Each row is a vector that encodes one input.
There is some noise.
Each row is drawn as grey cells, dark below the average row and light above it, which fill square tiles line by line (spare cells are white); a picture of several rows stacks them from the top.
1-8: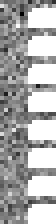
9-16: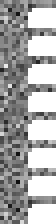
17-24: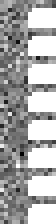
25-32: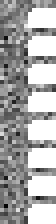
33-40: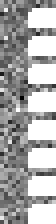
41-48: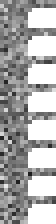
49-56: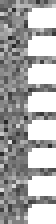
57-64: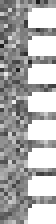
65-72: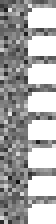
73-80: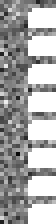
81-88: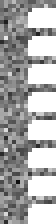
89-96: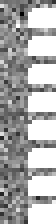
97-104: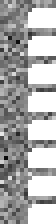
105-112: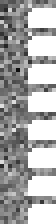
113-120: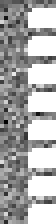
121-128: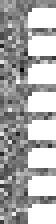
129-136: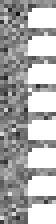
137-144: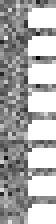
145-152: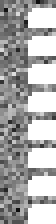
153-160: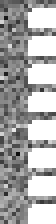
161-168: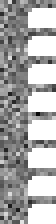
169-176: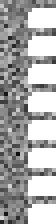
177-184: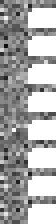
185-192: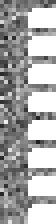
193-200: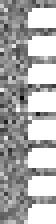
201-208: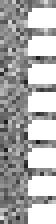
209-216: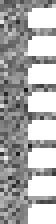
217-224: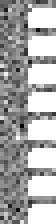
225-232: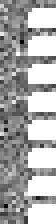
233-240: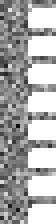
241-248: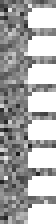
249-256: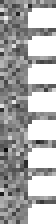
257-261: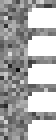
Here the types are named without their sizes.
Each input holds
either a point on a circle, or a list of points on a line.
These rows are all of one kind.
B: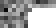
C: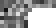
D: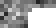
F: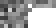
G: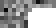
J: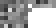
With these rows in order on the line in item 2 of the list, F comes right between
C and J.
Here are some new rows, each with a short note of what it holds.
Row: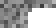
a point on a circle
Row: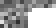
a list of one item
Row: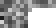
a list of two items
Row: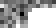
the empty list
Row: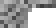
a point on a circle
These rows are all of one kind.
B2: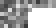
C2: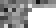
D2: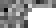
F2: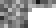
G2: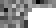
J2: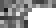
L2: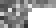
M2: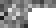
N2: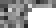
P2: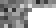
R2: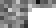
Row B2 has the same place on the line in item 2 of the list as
D2 and N2.
